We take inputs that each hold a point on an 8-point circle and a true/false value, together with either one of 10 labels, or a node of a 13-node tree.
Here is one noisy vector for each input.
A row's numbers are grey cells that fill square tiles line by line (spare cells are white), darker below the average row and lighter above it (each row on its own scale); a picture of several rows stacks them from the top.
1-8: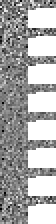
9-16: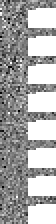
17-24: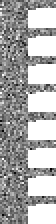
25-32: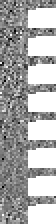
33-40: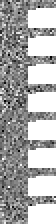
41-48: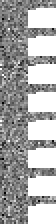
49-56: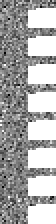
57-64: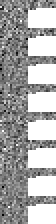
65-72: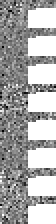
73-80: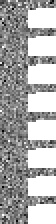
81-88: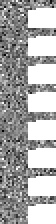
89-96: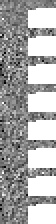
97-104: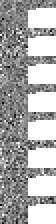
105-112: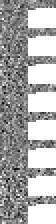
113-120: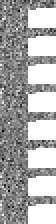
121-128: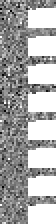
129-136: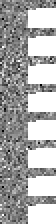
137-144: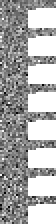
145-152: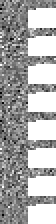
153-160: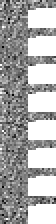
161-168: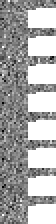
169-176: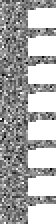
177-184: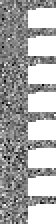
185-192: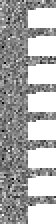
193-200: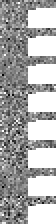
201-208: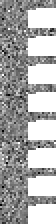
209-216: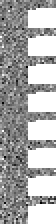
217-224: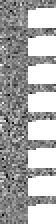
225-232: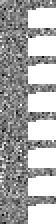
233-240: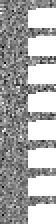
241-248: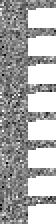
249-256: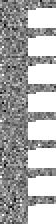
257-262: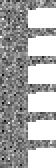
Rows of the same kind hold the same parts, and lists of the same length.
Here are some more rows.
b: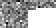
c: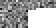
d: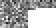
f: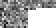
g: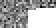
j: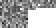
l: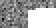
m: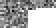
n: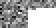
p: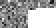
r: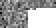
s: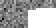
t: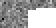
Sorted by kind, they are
b, d, l, m, s, t
c, f, g, j, n, p, r

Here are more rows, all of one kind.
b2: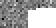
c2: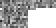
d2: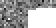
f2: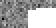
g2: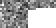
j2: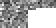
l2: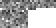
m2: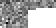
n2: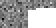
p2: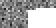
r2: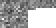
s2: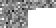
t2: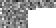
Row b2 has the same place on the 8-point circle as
l2 and n2.
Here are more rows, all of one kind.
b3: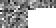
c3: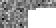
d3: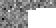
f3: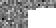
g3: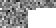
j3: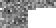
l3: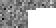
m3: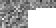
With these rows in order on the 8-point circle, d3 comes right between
b3 and m3.
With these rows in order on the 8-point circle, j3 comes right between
g3 and l3.
